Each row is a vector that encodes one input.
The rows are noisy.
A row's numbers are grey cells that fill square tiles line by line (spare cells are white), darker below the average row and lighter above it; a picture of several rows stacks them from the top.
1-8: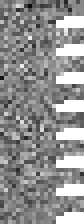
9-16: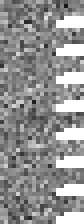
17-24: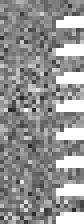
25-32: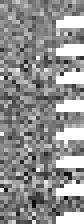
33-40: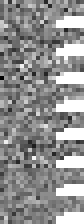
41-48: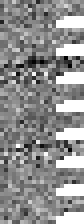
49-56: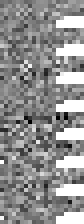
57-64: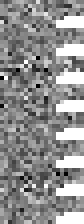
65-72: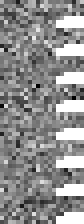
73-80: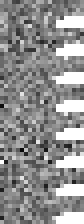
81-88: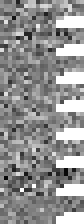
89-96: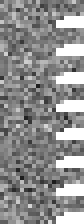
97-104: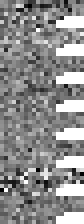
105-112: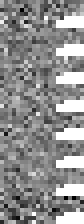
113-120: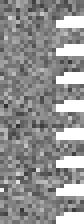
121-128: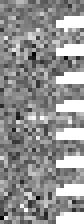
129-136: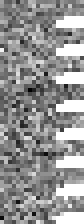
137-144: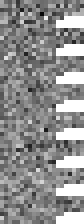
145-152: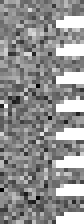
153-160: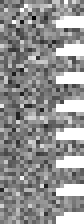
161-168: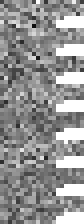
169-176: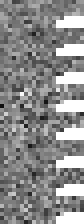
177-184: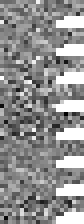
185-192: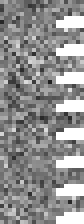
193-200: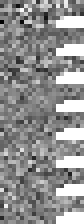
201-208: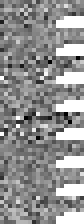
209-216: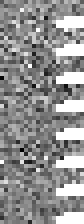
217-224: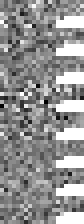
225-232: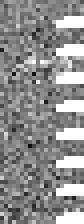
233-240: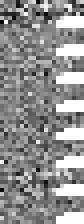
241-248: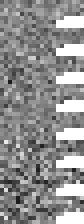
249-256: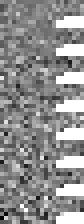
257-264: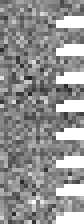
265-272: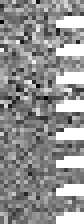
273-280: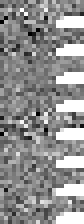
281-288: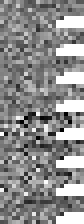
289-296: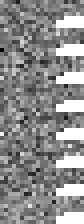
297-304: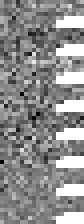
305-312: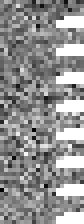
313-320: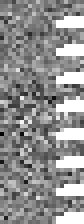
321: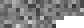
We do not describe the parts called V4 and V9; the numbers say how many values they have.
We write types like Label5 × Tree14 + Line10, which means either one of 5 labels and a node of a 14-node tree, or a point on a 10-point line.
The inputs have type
Bool × V9 + (Circle10 + Tree12) × V4 + Unit.
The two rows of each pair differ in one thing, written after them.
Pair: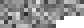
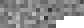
the place on the 10-point circle
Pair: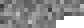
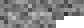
the value of V4
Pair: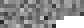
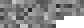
the value of V4
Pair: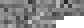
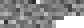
the value of V4
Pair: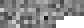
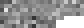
the value of V4
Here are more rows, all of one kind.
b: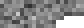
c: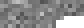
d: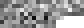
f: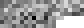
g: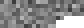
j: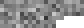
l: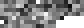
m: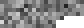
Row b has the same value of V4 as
d and f.
